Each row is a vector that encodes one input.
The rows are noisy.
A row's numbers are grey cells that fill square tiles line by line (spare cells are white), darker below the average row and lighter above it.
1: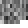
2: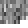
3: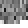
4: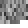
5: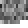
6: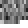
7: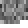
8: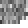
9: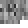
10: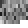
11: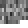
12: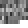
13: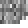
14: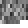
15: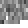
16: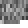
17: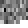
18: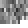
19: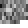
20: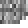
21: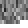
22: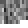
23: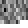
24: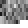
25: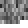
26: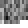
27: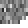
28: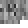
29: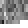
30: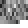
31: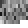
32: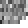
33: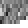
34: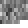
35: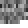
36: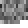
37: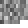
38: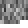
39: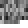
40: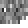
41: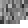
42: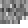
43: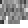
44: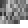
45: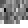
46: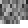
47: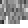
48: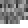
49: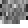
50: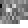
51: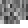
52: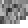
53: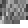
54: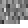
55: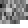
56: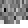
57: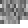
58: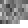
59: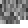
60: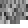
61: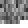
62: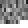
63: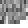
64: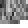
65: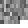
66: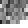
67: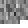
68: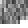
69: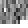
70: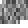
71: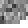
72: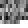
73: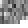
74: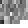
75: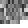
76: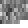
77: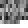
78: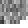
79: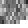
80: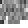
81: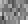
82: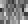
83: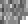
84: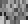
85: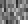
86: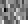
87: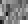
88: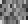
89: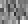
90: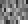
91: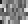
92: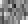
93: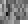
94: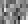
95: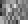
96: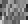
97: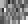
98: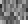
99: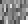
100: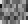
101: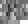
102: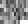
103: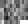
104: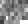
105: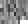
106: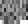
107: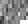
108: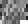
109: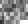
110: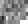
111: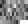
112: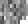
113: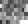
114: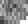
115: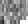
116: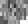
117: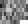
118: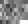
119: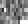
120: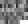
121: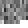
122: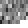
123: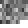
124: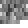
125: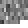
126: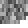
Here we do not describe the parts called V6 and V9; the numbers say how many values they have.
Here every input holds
a point on a 7-point line, together with either a true/false value and a value of V9, or a value of V6.
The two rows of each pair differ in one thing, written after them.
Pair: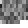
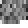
the value of V6
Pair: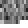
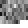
the place on the 7-point line
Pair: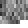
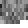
the place on the 7-point line
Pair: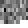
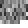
the place on the 7-point line
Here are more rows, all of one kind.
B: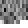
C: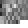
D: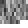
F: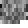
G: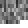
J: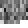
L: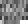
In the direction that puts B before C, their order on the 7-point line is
J, G, L, B, F, C, D.
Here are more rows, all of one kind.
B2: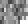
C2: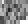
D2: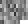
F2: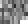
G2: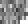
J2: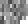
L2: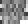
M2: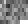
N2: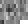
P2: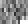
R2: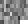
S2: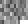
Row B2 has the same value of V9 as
G2 and L2.
